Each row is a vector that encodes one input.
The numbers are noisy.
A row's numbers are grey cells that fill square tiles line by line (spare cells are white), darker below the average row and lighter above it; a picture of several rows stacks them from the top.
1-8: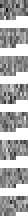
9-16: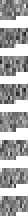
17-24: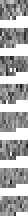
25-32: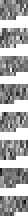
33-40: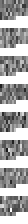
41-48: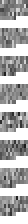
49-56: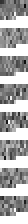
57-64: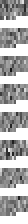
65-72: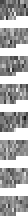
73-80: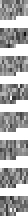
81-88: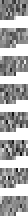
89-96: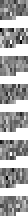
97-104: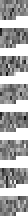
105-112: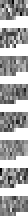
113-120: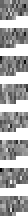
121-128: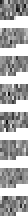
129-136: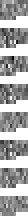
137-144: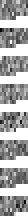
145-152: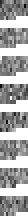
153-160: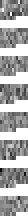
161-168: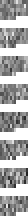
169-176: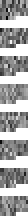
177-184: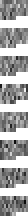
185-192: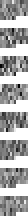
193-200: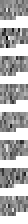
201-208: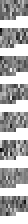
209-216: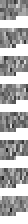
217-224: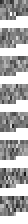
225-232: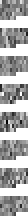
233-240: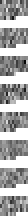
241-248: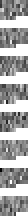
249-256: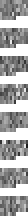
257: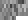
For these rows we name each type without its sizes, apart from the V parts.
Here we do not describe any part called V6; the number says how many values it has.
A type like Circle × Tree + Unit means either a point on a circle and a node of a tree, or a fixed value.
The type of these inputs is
(Bool × V6 + Label) × Circle.
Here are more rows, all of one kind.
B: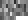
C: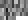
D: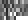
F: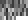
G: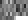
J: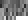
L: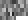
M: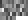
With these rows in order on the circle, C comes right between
B and D.
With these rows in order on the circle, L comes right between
G and J.
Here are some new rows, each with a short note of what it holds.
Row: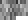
a point on a circle and a label
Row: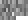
a point on a circle and a label
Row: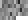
a point on a circle and a label
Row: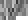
a point on a circle and a label
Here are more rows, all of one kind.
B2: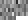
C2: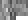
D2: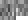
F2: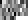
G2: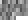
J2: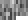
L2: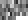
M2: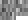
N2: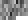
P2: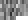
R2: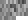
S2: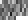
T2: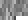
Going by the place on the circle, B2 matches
G2, N2, P2 and S2.
